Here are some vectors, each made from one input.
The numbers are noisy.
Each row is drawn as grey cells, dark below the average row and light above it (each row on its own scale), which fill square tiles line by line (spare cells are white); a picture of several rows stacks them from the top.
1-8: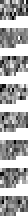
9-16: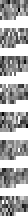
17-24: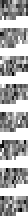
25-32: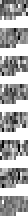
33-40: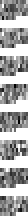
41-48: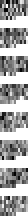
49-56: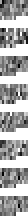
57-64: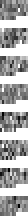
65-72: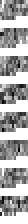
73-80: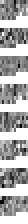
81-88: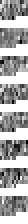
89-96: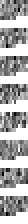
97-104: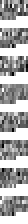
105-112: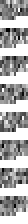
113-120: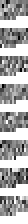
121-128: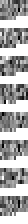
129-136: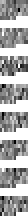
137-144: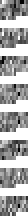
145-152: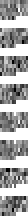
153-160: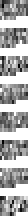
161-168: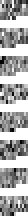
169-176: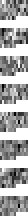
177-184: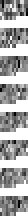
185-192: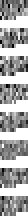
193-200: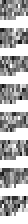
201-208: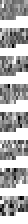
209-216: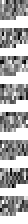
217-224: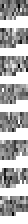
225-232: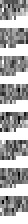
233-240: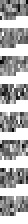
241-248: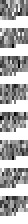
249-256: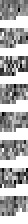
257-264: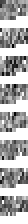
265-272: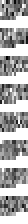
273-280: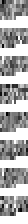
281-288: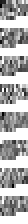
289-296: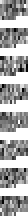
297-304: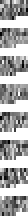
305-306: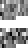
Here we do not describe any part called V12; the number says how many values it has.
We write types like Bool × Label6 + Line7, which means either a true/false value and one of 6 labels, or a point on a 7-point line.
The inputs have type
Label5 × (Tree11 + Unit) + (Label9 + Line6) × V12.
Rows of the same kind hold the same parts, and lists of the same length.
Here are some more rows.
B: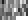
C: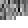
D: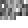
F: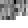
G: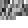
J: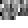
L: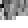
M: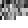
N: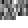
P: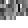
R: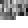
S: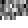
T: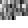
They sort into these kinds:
B, M, N, R, S, T
C, P
D, G, J
F, L

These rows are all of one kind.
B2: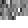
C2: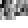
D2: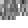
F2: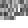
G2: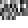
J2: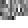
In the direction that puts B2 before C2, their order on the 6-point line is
J2, F2, B2, D2, C2, G2.
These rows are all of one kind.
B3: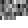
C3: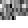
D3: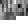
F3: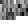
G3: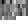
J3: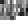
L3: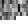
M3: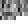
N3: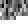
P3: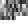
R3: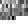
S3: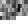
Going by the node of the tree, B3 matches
D3, F3 and R3.
